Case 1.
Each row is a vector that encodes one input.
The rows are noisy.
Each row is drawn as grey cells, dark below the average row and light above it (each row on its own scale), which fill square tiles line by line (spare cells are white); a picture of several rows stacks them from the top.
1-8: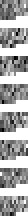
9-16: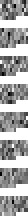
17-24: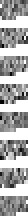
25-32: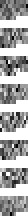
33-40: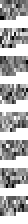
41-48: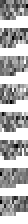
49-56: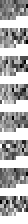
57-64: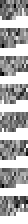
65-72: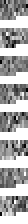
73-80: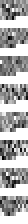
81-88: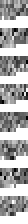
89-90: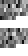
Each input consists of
a list of up to two points on a 6-point line.
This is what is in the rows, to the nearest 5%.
All of them are lists of up to two points on a 6-point line: about 10% are empty, 35% hold one and 55% two.
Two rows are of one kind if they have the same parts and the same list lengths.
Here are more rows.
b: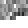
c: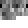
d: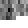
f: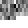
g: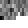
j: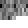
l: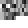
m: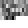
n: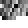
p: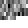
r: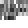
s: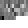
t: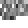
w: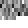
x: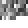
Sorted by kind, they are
b, p, w, x
c, d, f, g, j, n, r, s, t
l, m

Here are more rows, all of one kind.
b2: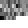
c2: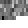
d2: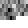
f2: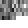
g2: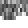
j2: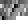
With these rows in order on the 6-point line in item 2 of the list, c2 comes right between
b2 and d2.
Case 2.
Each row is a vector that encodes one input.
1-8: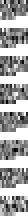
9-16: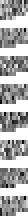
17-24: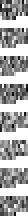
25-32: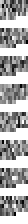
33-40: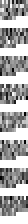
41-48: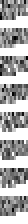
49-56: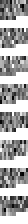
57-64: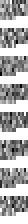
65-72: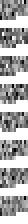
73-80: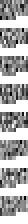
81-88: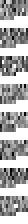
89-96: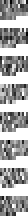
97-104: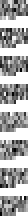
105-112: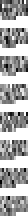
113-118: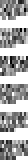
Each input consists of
a point on a 9-point line, together with either a fixed value, or four true/false values.
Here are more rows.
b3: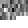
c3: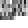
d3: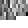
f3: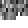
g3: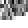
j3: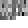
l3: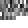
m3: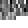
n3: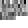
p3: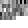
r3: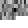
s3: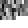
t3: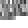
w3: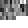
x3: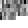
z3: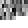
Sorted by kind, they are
b3, c3, d3, f3, g3, j3, l3, n3, p3, t3, w3, z3
m3, r3, s3, x3

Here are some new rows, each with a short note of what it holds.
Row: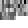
a point on a 9-point line and four true/false values
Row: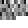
a point on a 9-point line
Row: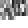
a point on a 9-point line
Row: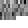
a point on a 9-point line and four true/false values
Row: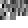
a point on a 9-point line
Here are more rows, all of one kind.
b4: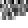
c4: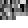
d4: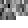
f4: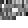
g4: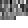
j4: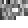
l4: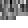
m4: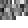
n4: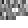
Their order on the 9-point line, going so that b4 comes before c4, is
f4, n4, j4, b4, d4, g4, l4, c4, m4.
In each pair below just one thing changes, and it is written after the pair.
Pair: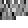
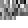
one of the four true/false values
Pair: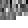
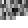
the place on the 9-point line
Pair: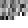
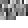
the place on the 9-point line
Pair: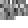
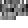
one of the four true/false values
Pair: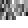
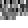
the place on the 9-point line
